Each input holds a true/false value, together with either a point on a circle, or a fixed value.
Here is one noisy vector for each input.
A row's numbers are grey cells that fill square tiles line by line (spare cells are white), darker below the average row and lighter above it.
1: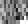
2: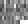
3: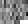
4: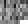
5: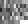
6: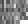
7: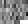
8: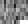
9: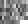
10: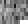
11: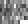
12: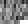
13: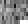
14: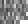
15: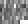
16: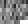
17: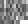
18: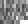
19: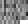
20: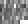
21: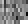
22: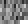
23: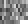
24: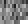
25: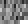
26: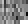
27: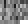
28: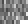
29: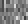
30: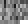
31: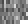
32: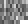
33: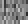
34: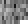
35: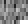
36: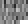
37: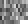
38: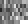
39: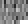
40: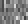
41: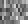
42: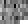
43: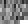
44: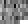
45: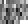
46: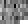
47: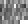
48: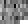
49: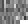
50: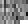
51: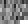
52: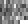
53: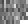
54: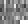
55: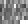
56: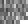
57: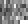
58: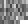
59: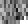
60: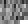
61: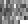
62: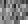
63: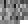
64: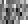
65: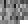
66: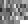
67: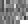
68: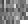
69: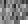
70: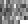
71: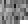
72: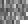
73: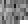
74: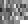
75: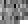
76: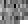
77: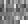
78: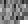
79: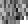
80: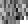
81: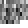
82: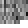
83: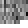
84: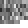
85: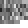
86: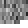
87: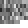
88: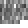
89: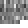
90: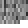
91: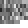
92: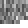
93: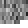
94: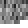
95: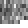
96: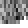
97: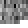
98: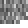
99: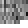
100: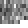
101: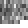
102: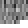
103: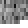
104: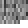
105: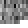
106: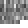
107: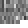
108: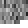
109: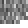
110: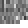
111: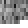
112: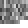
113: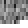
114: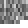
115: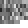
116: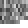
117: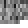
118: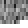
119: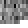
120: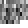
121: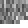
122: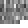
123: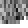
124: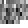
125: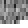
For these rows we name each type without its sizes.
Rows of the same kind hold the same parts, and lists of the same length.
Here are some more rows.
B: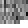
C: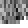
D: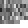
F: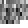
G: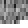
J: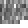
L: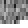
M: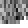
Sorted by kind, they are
B, D, G, J, L
C, F, M

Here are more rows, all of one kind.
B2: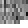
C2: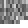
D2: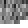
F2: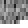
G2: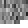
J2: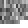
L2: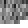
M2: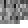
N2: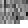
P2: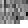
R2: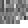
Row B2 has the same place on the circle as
N2 and P2.
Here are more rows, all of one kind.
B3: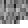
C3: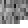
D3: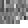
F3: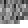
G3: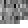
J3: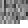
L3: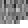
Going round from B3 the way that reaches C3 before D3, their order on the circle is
B3, C3, G3, F3, D3, J3, L3.
